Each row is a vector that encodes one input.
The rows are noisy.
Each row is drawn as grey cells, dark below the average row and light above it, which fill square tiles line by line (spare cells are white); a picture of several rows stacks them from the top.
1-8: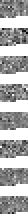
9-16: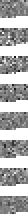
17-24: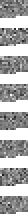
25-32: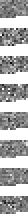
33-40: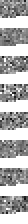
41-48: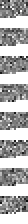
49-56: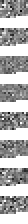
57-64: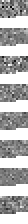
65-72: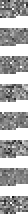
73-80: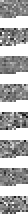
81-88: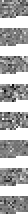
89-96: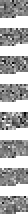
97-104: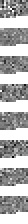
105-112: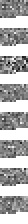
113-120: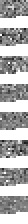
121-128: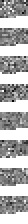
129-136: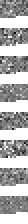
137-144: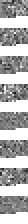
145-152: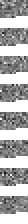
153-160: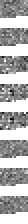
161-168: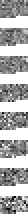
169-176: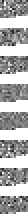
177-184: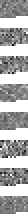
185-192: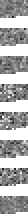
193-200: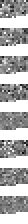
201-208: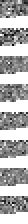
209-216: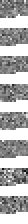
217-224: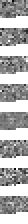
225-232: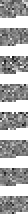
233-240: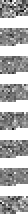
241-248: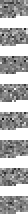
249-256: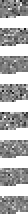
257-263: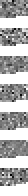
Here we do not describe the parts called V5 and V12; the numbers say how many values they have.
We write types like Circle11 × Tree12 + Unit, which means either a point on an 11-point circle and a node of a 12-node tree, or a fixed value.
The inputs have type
((Bool × Bool × Bool + V12) × Line7 + V5) × Line6.
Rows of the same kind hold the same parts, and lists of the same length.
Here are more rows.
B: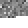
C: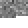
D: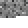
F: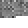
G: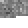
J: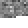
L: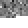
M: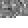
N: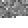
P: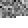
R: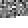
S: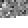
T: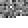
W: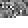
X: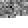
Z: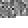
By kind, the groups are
B, M, P
C, D, F, G, J, L, N, T, W, X, Z
R, S

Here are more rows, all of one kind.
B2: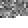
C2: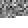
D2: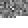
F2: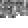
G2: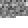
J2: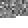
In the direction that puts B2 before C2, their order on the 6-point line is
D2, J2, B2, F2, C2, G2.
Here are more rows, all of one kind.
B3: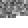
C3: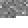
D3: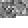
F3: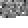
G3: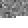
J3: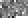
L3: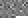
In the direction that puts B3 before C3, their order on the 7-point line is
D3, F3, J3, G3, B3, L3, C3.
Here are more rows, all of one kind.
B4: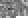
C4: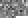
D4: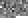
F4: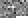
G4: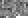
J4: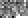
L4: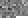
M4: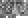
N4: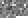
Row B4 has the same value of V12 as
G4 and J4.
